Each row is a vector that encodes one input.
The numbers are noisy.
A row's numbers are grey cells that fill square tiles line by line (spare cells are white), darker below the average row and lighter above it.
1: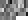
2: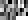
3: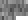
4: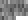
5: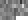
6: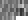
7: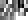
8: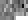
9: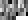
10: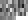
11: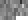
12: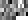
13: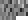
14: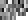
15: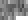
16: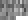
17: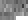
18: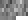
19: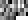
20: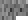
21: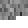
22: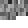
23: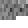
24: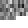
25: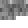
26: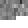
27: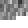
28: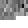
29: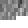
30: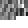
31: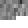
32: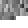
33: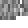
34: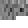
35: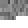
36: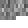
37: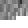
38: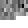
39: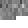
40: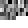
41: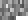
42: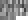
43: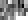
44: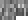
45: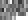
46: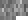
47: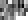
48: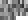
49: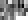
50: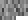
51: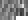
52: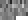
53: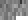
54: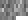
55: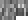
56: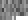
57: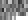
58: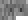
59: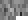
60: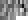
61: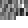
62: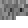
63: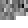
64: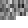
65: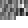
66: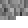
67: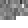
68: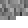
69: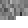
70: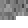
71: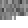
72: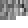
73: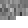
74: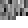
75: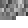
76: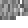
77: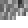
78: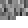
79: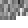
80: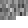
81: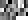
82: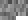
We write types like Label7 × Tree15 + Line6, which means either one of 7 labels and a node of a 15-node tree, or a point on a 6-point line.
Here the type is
(Bool × Bool × Bool × Bool + Unit) × Label6.
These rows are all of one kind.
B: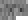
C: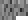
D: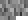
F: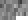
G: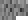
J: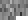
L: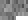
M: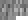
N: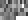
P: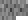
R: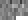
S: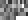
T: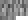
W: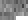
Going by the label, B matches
C, G and P.
